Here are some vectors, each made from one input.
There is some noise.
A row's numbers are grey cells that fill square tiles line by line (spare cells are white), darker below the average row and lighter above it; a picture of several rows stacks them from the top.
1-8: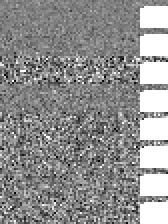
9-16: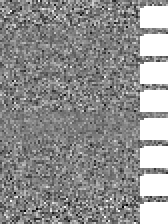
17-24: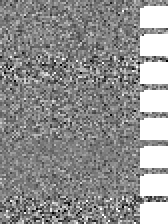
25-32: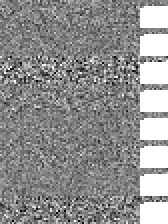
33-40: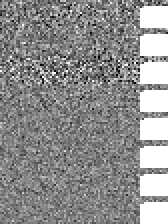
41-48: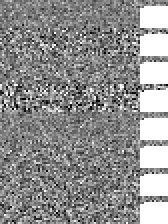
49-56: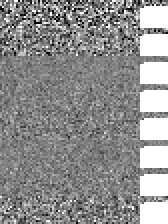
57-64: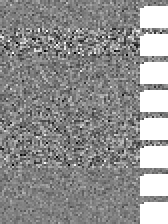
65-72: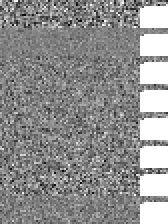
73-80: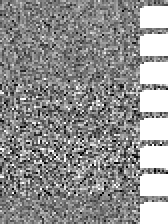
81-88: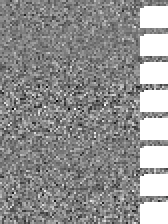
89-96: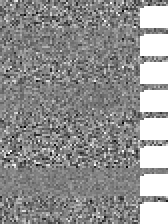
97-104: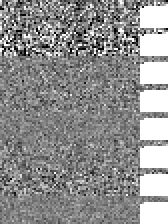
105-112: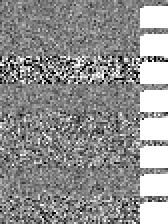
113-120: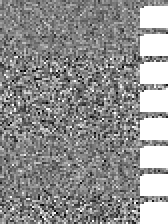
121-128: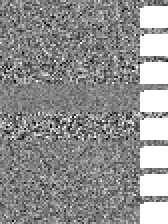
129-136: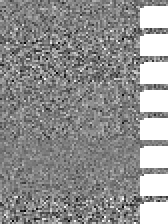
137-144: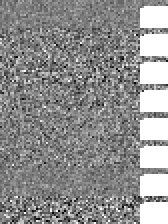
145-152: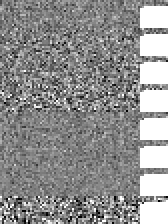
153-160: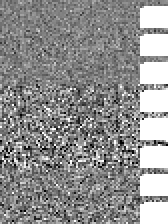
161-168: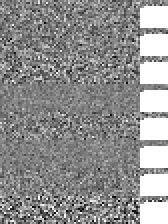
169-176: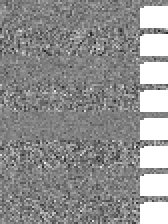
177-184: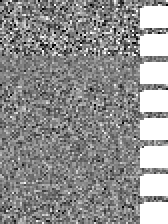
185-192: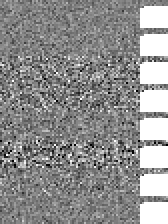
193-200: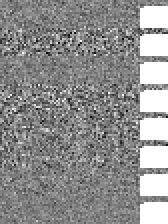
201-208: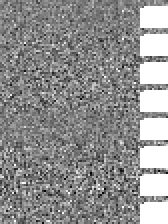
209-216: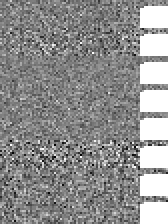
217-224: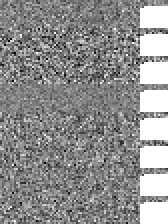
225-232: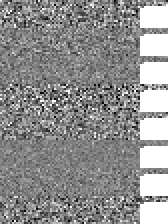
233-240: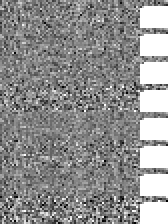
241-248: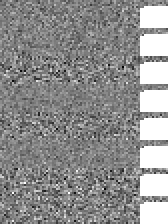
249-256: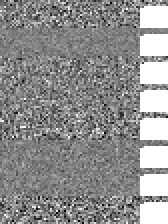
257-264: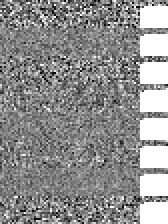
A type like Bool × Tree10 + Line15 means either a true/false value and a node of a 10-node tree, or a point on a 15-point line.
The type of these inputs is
Circle8 × (Circle8 + Unit) × (Line8 + Line11).
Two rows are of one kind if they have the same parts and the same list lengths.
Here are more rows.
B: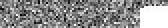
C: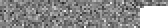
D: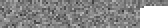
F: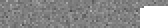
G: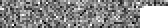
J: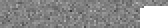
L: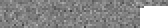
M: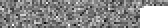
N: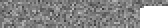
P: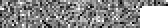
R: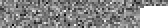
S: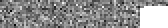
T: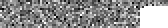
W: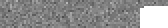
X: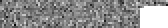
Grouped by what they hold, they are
B, M, R
C, N, P
D, F, G, X
J, L, S, T, W

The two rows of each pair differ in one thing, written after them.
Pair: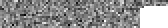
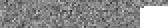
the place on the 8-point circle
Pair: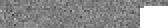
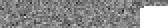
the place on the 8-point circle
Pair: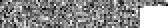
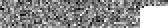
the place on the 8-point line
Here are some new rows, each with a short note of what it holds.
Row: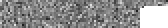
a point on each of two 8-point circles and a point on an 8-point line
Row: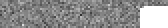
a point on an 8-point circle and a point on an 11-point line
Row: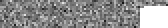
a point on each of two 8-point circles and a point on an 8-point line
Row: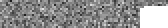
a point on an 8-point circle and a point on an 8-point line
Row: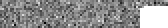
a point on an 8-point circle and a point on an 8-point line
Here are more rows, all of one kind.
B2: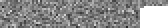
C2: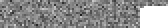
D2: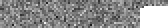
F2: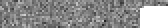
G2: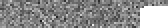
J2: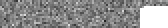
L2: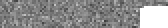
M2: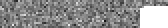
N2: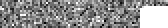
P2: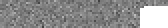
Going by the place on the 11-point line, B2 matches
D2, L2 and M2.
